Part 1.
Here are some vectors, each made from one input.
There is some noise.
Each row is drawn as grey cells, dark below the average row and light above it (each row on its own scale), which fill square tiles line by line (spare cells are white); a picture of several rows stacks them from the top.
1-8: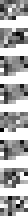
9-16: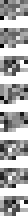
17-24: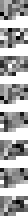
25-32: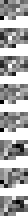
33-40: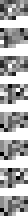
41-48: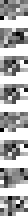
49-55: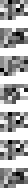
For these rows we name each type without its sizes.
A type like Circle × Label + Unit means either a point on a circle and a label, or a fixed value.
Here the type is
Label.
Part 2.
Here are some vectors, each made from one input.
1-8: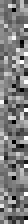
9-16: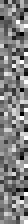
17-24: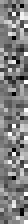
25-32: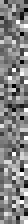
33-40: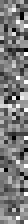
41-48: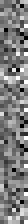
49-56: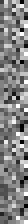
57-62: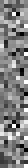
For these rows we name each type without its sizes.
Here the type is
Tree + Unit.
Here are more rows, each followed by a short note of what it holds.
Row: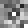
a node of a tree
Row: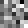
a fixed value
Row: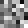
a fixed value
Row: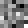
a node of a tree
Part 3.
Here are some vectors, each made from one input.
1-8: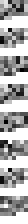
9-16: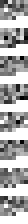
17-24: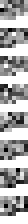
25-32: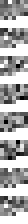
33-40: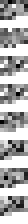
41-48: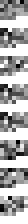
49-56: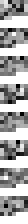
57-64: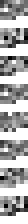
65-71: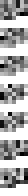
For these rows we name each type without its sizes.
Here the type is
Circle.
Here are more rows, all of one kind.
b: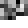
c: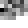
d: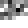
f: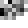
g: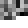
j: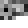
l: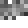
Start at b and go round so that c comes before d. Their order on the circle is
b, j, c, f, d, l, g.
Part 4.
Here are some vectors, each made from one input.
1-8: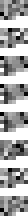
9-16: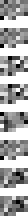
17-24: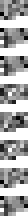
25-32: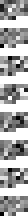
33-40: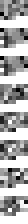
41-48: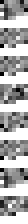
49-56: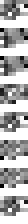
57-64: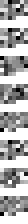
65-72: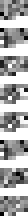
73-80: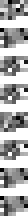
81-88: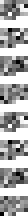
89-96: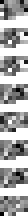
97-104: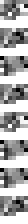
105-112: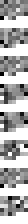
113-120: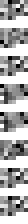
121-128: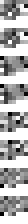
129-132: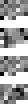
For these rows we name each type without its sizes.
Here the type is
Label.
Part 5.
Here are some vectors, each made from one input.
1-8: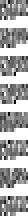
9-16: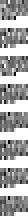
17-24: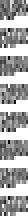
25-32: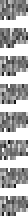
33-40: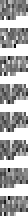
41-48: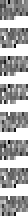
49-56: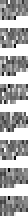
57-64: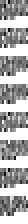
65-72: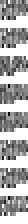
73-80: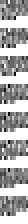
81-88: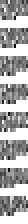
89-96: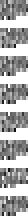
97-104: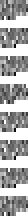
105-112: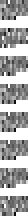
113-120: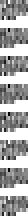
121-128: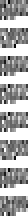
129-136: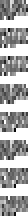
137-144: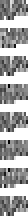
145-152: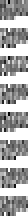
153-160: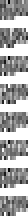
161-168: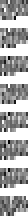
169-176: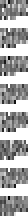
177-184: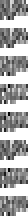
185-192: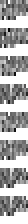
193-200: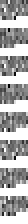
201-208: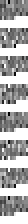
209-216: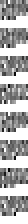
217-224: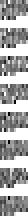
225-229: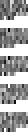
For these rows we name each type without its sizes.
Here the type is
Line.
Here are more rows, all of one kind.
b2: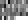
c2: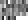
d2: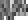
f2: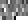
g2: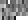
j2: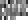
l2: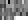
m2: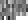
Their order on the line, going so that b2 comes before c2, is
j2, b2, l2, d2, m2, c2, g2, f2.
